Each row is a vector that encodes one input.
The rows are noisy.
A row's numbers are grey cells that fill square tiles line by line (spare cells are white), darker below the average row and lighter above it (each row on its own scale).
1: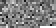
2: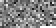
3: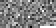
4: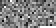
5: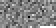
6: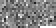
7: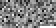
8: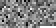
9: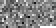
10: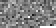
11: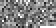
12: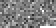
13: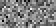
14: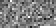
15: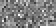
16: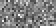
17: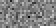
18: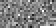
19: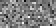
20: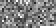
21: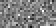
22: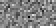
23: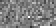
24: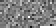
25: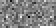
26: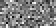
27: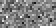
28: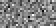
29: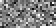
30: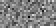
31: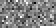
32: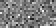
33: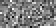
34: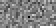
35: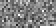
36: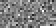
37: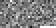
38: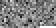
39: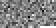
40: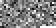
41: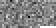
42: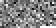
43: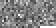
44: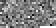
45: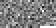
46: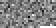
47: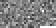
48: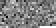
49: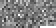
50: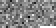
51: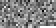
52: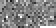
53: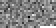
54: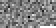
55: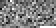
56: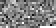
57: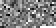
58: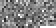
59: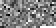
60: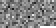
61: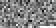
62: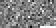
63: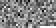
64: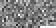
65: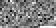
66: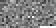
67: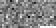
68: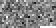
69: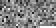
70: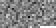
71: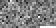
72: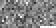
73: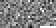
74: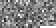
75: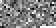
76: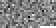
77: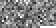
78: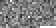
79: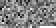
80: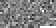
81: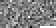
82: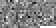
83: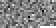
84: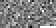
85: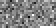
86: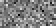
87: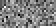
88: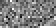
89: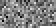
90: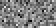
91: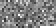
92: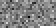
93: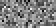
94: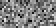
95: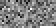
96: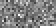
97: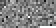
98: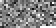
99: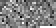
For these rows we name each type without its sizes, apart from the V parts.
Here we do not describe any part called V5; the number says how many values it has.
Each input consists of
a list of items, each a true/false value and a value of V5.
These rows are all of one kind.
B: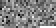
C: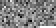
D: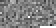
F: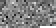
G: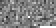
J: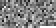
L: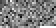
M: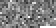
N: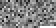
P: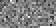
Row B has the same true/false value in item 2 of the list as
C, J and L.
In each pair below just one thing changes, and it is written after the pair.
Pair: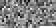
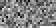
the value of V5 in item 2 of the list
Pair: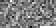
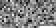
the true/false value in item 2 of the list
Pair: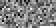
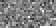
the value of V5 in item 2 of the list
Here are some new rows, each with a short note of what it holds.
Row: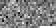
a list of two items
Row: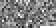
a list of one item
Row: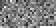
a list of two items
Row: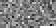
a list of two items
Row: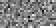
a list of one item
